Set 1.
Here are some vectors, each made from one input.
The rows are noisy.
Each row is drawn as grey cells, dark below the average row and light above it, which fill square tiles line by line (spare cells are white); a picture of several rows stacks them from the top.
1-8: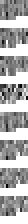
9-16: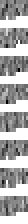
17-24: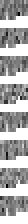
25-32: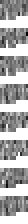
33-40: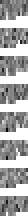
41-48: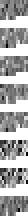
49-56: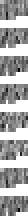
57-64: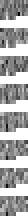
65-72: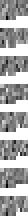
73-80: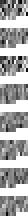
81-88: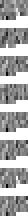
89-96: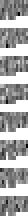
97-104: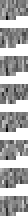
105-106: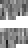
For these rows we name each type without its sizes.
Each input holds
a list of points on a line.
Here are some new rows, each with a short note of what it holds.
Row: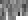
a list of one item
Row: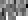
a list of one item
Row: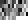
the empty list
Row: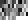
the empty list
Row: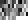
the empty list
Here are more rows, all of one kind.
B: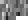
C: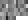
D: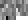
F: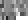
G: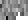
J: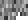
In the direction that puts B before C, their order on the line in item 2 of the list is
J, D, B, C, G, F.
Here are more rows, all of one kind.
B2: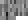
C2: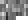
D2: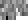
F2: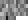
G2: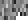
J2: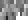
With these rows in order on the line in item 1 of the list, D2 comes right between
G2 and J2.
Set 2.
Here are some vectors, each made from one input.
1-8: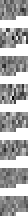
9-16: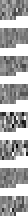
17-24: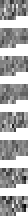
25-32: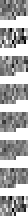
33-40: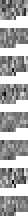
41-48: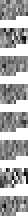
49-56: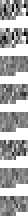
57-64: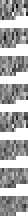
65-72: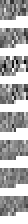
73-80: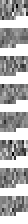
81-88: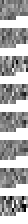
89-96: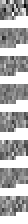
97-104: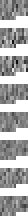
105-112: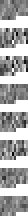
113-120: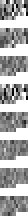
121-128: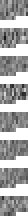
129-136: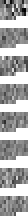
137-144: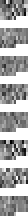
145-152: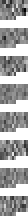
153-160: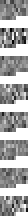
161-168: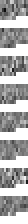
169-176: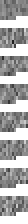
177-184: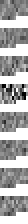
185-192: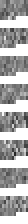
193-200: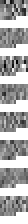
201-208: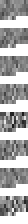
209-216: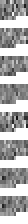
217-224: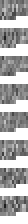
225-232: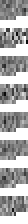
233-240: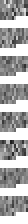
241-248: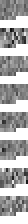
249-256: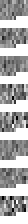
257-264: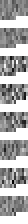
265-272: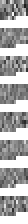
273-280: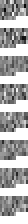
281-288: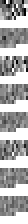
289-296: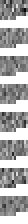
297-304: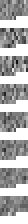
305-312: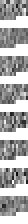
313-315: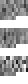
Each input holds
a point on a 12-point line, together with either a point on an 8-point circle, or a fixed value.
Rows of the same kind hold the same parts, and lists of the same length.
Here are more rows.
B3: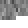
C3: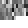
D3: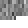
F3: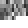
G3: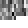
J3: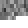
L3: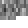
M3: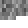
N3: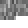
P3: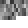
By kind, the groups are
B3, D3, G3, P3
C3, F3, J3, L3, M3, N3

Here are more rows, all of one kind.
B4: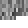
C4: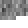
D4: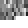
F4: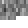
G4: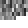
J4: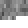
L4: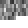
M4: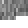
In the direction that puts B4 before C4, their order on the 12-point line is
B4, D4, L4, M4, J4, C4, G4, F4.
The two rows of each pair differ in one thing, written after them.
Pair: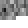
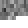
the place on the 12-point line
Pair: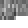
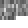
the place on the 8-point circle
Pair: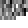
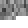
the place on the 8-point circle
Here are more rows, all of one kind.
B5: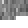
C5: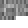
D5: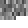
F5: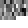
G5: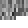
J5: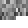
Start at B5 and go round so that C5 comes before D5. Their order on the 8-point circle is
B5, C5, F5, D5, J5, G5.
